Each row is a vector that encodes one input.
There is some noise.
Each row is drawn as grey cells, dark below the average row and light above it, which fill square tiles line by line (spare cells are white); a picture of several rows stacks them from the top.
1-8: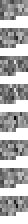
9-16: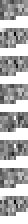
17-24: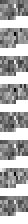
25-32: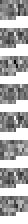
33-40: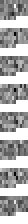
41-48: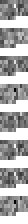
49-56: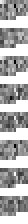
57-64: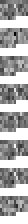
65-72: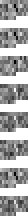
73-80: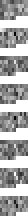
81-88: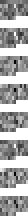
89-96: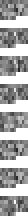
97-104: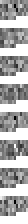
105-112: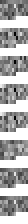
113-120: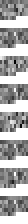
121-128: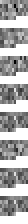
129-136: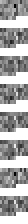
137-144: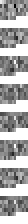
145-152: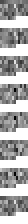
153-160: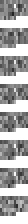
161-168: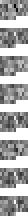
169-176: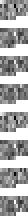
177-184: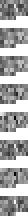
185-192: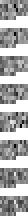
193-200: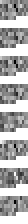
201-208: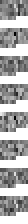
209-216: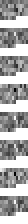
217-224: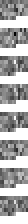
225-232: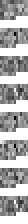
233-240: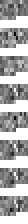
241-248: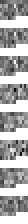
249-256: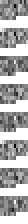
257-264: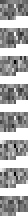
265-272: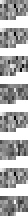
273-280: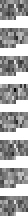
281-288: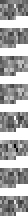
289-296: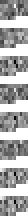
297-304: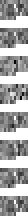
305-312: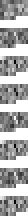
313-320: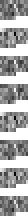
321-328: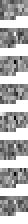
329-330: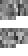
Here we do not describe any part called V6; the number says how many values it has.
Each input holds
either a fixed value, or a node of a 7-node tree, or a true/false value and a value of V6.
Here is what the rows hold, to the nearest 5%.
A few of them hold a fixed value. About 50% of them hold a node of a 7-node tree. The rest hold a true/false value and a value of V6.
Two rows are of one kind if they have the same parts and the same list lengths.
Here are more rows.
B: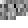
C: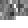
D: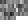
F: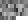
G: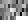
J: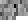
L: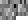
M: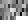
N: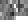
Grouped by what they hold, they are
B, F, J, L
C, D, N
G, M

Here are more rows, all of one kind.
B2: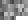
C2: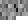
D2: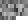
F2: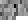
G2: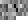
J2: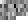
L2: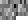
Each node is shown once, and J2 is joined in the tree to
G2.
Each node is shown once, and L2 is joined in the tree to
F2.
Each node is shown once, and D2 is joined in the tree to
B2 and C2.
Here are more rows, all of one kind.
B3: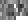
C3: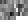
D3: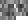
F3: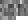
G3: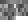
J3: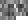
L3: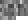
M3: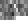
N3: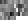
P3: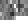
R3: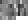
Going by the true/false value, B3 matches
C3, N3, P3 and R3.
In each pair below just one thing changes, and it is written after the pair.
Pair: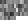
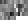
the true/false value
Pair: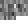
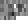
the true/false value
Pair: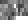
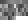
the true/false value
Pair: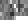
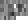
the value of V6
